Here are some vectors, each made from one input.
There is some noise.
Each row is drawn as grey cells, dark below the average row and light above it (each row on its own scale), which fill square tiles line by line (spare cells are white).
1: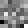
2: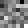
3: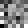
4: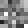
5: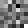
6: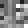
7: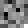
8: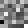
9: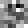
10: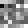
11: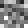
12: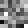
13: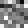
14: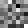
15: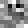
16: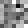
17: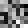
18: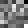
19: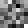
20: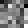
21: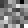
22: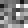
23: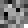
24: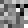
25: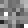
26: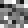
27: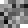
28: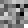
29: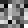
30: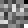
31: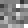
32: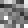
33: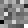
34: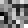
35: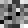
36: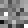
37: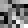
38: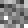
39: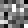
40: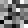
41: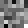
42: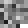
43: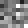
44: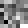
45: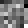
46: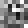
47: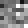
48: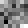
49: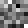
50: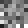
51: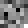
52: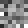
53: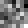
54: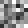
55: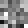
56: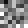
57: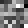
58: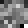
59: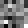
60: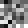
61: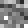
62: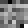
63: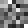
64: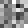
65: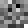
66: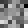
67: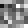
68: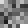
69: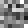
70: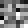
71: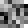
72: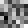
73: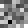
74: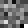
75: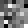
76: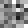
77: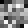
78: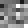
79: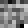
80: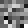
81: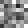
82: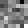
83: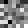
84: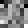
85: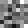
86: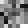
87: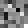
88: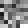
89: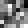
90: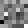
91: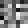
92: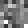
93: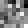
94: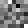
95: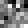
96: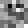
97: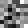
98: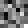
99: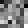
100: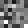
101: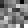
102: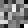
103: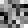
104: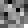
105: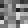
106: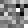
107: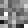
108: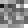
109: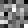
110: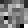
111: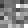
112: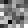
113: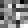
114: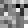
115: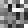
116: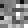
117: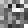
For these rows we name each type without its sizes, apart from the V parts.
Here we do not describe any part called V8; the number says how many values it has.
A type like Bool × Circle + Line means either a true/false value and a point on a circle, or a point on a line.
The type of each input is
Bool × (Line + V8).
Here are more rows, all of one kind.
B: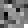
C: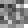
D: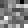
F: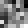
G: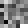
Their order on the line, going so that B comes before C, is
B, F, G, C, D.
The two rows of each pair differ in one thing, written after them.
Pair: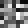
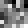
the place on the line
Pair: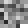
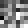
the true/false value
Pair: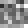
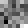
the place on the line
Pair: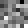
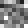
the true/false value
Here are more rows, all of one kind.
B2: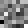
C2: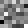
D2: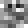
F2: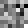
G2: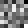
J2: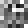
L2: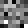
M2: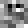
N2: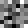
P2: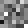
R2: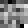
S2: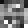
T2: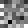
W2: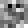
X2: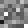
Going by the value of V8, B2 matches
C2, P2, S2 and X2.
